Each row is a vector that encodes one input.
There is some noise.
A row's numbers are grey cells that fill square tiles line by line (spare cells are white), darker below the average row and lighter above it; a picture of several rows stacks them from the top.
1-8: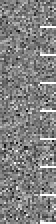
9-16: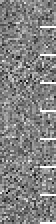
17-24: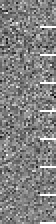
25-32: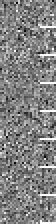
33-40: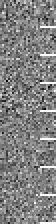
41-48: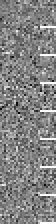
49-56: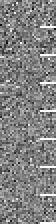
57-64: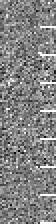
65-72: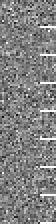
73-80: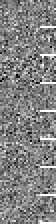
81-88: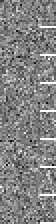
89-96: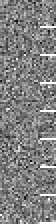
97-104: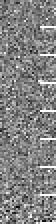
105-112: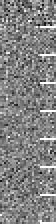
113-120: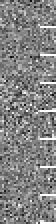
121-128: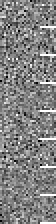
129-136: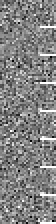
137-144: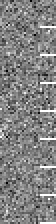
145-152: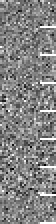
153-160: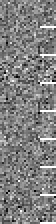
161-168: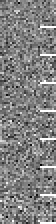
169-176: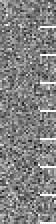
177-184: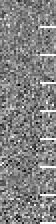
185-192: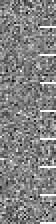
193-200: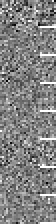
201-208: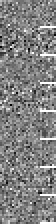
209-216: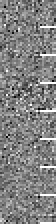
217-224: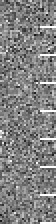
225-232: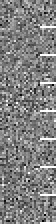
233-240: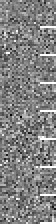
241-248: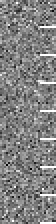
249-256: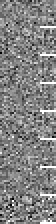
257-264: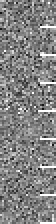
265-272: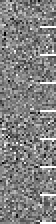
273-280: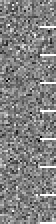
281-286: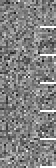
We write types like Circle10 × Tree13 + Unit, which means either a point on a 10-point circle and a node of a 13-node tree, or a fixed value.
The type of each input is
(Bool × Bool × Bool + Unit) × (Label6 + Line7).
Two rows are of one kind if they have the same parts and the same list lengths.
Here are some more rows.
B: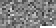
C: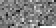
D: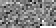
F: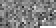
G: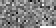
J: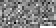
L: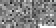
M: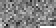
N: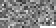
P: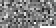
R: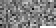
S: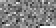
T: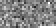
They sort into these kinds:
B, J
C, F, R
D, G, S
L, M, N, P, T

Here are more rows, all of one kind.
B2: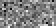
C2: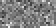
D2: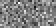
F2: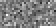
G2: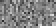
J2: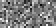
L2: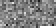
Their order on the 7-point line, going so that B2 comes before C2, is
G2, B2, F2, C2, J2, D2, L2.
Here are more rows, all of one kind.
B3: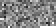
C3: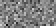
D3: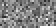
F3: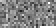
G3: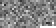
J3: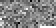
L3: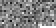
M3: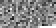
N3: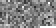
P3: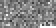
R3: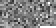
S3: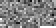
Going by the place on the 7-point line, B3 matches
D3, G3 and L3.
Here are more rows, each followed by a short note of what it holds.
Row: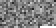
one of 6 labels
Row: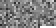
one of 6 labels
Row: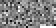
one of 6 labels and three true/false values
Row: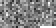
a point on a 7-point line and three true/false values
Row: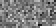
one of 6 labels
